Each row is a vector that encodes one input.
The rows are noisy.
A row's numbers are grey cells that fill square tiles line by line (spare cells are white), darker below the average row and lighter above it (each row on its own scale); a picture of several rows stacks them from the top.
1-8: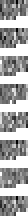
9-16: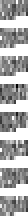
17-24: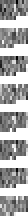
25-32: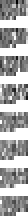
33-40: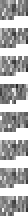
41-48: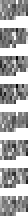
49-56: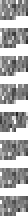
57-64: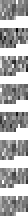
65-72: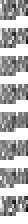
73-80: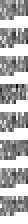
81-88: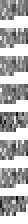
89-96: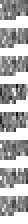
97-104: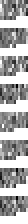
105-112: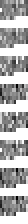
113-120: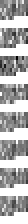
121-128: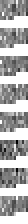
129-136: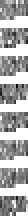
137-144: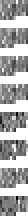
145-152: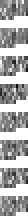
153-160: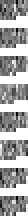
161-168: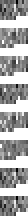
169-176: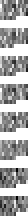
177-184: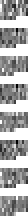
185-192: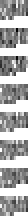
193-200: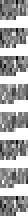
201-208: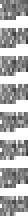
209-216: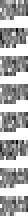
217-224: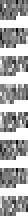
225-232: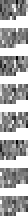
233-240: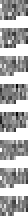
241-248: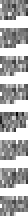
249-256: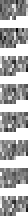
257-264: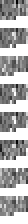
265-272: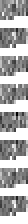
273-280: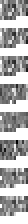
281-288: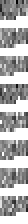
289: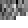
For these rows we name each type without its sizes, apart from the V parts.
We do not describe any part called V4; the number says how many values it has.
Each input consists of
either a label and a value of V4, or a point on a line.
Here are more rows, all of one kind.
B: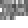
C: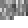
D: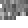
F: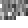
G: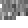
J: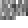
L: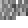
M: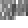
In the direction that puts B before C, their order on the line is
B, C, M, J, L, F, G, D.
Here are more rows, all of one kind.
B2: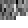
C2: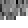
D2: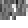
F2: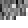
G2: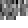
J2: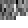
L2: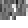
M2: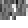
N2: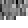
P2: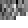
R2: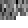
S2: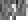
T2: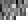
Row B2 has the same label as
J2, P2 and R2.
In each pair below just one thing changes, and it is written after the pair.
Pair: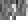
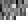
the label
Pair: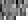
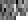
the label
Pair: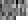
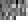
the value of V4
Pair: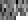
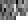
the value of V4
